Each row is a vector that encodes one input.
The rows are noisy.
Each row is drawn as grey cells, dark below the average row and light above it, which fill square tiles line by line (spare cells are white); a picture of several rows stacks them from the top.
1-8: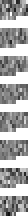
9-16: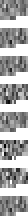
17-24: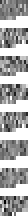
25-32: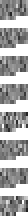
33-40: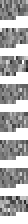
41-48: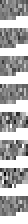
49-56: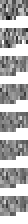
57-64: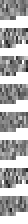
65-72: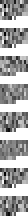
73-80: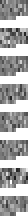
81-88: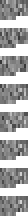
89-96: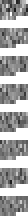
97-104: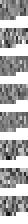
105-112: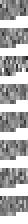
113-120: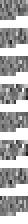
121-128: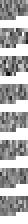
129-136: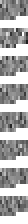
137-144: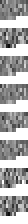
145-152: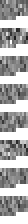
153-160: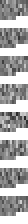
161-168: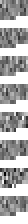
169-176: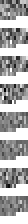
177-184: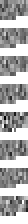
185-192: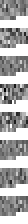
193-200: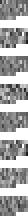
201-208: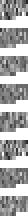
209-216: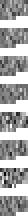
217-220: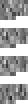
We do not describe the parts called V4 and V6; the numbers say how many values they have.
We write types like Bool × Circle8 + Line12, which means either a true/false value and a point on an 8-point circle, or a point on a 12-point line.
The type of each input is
Bool × (Line5 + V4) + V6.
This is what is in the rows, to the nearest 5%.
About 70% of them hold a true/false value, together with either a point on a 5-point line, or a value of V4. The rest hold a value of V6.
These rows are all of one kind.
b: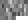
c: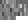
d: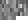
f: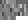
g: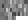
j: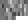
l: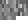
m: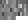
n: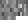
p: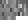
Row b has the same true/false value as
g and j.
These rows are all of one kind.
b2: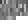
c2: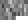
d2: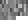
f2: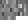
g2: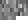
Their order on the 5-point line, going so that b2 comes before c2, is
b2, d2, g2, f2, c2.
